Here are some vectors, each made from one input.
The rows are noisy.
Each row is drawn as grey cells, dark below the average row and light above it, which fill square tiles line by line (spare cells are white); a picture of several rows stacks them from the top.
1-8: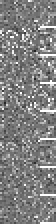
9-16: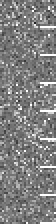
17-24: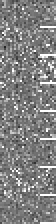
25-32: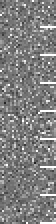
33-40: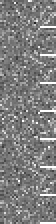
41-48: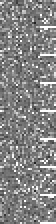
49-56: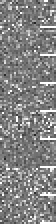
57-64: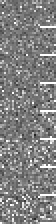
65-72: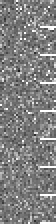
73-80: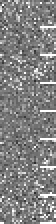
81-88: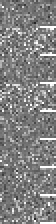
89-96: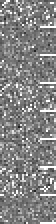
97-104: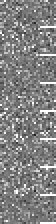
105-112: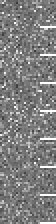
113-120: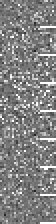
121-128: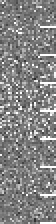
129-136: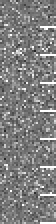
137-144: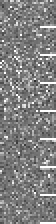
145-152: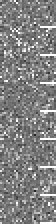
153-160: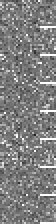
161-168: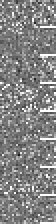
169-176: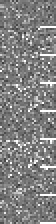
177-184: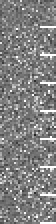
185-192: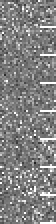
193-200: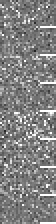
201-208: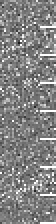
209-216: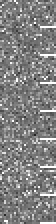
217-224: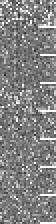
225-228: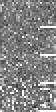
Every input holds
either a point on an 8-point circle, or a point on a 13-point circle.
